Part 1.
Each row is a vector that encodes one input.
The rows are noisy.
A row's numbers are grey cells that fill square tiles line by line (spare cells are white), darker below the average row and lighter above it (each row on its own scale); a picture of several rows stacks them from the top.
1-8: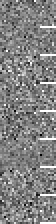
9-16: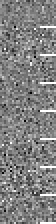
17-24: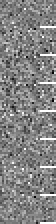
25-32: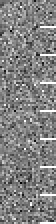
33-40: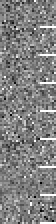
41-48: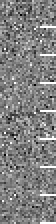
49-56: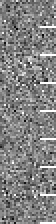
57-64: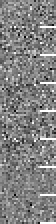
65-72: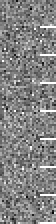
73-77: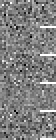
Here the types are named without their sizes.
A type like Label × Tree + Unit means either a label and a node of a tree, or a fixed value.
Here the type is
(Bool × Bool × Bool + Unit) × Label.
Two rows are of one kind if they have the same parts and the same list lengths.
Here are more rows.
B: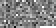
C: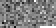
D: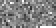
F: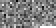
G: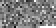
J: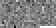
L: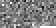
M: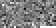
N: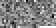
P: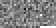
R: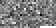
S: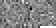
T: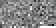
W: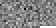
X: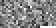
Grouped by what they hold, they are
B, C, G, J, N
D, F, L, M, P, R, S, T, W, X

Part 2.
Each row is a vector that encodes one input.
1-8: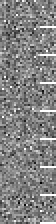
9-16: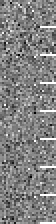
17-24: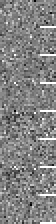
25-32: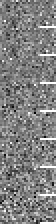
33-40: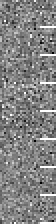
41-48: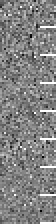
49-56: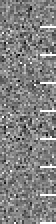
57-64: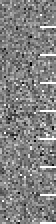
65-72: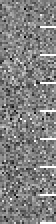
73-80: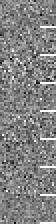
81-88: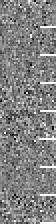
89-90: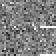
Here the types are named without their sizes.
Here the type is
(Bool × Bool × Bool + Unit) × Label.
